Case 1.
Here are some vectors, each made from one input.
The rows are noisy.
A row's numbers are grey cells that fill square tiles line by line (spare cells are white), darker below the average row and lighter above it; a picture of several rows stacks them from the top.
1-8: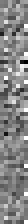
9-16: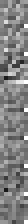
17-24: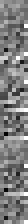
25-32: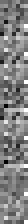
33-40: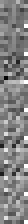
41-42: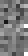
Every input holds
a point on a 6-point line and a true/false value.
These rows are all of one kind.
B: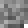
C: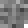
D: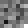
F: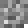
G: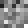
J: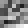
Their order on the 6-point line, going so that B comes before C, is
G, F, B, C, D, J.
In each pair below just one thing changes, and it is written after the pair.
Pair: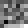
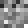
the place on the 6-point line
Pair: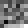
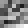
the true/false value
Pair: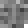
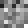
the place on the 6-point line
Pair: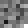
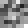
the true/false value
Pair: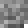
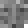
the place on the 6-point line
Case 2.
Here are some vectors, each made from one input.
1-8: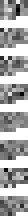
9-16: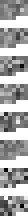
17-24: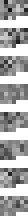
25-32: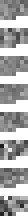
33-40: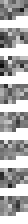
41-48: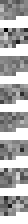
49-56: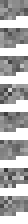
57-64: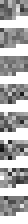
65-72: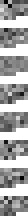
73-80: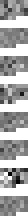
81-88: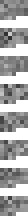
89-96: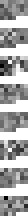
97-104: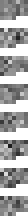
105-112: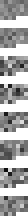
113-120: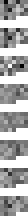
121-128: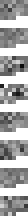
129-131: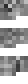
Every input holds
either one of 5 labels, or a point on a 10-point line.
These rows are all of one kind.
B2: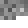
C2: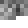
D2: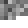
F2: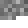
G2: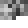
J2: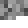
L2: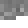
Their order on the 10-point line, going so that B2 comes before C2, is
J2, F2, G2, B2, L2, C2, D2.
